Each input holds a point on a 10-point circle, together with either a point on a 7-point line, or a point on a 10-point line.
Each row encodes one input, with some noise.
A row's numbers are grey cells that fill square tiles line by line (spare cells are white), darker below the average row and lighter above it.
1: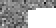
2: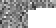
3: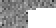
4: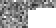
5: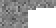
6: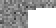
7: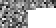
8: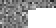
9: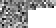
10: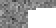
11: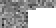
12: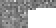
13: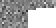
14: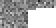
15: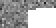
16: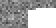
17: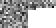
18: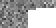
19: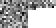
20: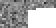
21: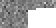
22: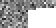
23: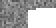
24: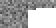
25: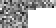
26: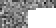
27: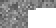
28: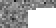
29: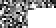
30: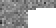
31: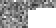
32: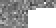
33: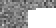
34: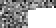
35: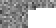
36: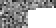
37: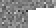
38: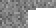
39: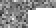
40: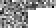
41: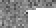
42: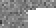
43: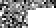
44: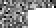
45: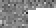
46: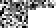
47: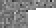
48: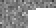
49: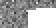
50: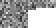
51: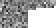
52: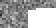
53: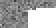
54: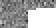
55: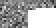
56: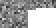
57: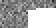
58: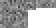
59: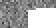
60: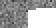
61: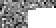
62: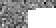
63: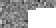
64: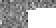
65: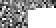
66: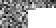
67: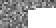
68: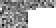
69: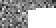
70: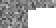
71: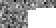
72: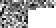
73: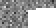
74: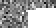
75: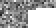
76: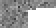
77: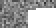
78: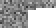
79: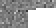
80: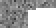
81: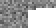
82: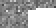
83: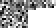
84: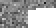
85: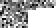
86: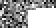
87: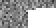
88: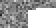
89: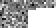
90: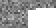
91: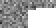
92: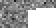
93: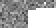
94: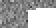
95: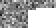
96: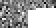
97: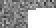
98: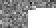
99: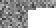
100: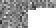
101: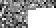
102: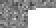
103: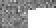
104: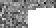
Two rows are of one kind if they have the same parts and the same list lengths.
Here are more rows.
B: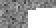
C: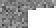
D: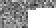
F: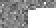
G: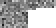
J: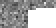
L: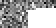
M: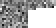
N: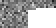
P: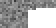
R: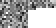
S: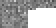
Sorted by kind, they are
B, C, M, P, R
D, F, G, J, L, N, S

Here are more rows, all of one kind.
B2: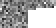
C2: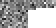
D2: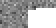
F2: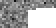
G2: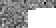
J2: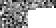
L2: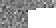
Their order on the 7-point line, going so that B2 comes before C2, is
B2, G2, J2, C2, D2, F2, L2.
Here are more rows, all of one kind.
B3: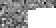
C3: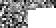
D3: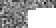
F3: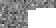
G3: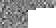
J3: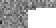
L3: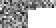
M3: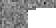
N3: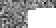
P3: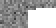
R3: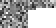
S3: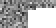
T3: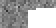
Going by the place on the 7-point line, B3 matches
J3, N3, P3 and S3.
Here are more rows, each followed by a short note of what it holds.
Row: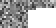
a point on a 10-point circle and a point on a 7-point line
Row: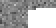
a point on a 10-point circle and a point on a 7-point line
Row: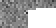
a point on a 10-point circle and a point on a 10-point line
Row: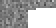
a point on a 10-point circle and a point on a 7-point line
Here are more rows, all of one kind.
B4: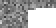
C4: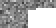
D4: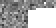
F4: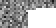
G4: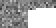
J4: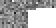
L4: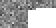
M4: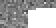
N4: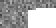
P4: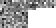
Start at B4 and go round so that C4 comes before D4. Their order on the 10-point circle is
B4, F4, P4, J4, C4, G4, L4, N4, M4, D4.
